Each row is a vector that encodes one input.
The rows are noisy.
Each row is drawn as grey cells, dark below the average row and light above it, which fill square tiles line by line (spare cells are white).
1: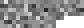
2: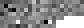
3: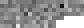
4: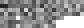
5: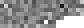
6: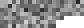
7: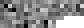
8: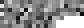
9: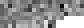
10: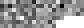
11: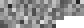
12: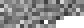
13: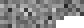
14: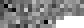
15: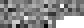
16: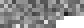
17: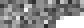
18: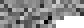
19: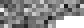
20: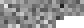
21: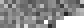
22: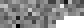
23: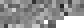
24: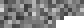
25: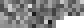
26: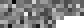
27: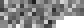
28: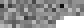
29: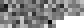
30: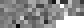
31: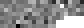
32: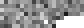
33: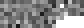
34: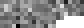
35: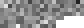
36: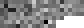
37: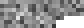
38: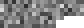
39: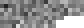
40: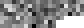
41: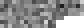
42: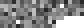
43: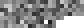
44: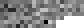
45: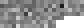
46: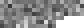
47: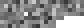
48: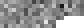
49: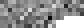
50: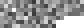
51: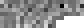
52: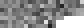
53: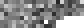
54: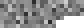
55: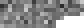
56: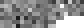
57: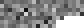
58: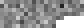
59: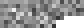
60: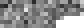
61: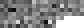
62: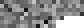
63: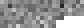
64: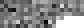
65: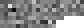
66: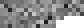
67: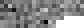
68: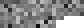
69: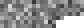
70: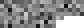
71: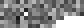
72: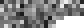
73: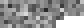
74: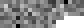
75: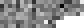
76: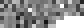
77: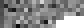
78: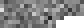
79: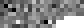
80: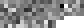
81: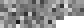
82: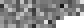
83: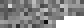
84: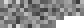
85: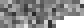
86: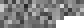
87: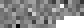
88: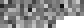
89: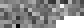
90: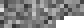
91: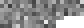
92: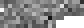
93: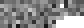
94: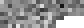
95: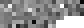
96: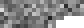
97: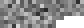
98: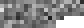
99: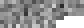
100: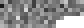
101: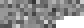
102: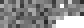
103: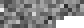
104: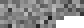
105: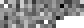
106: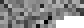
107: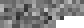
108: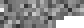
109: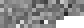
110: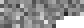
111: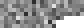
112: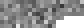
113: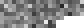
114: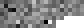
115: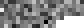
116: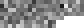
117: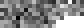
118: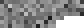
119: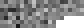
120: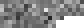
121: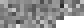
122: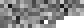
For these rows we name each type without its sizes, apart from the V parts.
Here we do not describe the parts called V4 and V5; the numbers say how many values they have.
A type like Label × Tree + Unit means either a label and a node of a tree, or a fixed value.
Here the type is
Line × (Tree + V4) × V5.
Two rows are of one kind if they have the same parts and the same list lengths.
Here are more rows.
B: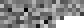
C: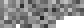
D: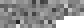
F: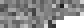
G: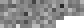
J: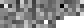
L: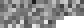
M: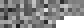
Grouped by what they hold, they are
B, M
C, D, F, G, J, L

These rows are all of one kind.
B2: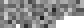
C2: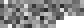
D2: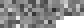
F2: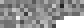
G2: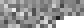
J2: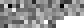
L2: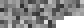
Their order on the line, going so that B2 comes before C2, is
L2, F2, J2, B2, C2, D2, G2.
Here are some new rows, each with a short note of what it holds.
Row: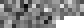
a point on a line, a value of V4 and a value of V5
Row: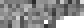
a point on a line, a node of a tree and a value of V5
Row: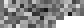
a point on a line, a node of a tree and a value of V5
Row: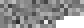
a point on a line, a node of a tree and a value of V5
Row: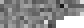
a point on a line, a node of a tree and a value of V5
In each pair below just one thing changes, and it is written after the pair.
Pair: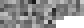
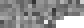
the place on the line
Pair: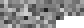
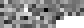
the place on the line
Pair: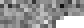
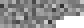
the node of the tree
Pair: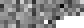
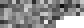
the place on the line
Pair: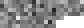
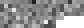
the node of the tree
